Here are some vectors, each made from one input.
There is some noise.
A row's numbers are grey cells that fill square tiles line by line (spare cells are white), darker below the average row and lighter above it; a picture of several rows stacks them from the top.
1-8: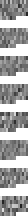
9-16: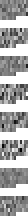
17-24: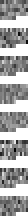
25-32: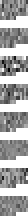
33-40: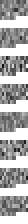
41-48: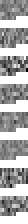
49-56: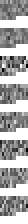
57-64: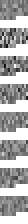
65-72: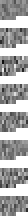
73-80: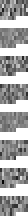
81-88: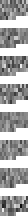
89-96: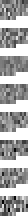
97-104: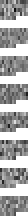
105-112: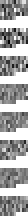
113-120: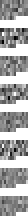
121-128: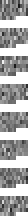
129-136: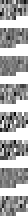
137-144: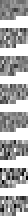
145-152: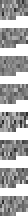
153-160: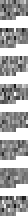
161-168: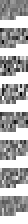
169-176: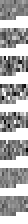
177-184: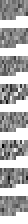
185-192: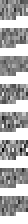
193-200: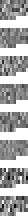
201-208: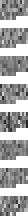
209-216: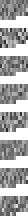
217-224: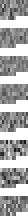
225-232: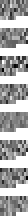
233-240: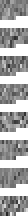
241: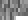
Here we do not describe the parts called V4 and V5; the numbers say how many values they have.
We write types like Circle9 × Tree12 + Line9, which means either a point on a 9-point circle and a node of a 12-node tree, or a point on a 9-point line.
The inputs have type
Line6 × (List2(V4) + Tree8) + Line7 + V5.
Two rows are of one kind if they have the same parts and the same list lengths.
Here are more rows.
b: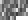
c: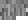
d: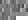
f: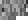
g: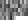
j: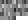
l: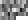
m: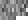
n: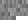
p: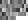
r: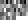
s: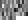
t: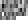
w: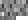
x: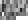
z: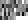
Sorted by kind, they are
b, r
c, d
f, w
g, t, x, z
j
l, m, n, p, s

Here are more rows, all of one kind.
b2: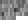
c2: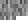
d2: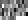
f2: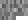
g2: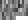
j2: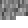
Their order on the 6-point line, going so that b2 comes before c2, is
d2, j2, f2, b2, g2, c2.
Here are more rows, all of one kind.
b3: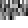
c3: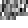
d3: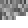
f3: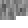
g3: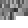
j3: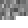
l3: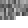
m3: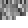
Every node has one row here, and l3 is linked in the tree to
g3.
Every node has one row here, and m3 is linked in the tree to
j3.
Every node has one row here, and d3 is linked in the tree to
c3 and j3.
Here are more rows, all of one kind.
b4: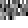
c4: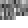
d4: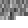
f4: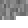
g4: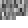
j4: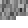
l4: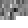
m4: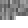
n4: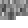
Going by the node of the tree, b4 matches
f4 and g4.
